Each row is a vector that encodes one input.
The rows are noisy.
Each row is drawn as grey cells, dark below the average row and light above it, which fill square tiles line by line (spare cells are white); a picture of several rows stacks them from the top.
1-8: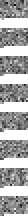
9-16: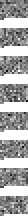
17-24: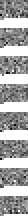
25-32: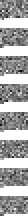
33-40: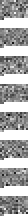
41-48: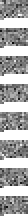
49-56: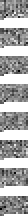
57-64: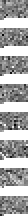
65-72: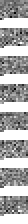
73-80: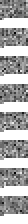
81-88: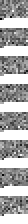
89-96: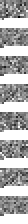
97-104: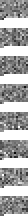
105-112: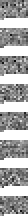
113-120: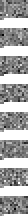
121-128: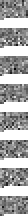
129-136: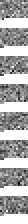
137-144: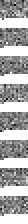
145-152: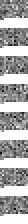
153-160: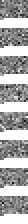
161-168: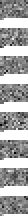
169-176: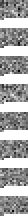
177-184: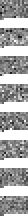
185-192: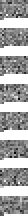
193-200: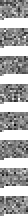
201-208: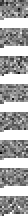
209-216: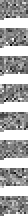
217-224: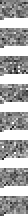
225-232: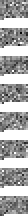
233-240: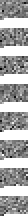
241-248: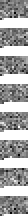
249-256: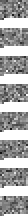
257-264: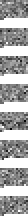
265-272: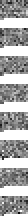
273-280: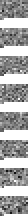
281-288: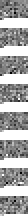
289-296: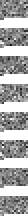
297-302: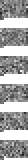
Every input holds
a point on a 20-point circle, a point on a 10-point line and a true/false value.
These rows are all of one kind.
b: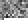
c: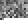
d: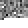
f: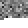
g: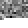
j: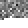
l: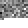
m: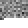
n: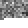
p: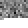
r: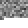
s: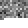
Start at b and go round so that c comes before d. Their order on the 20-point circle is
b, g, p, l, j, f, n, m, r, c, d, s.
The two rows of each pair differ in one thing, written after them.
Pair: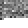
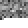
the place on the 20-point circle
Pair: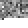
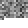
the place on the 10-point line
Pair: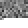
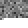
the place on the 20-point circle
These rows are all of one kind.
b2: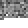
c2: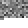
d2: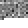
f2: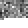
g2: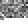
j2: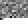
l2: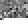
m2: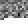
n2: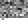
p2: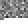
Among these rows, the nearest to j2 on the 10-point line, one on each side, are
f2 and l2.
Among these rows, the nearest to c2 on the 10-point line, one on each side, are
b2 and g2.
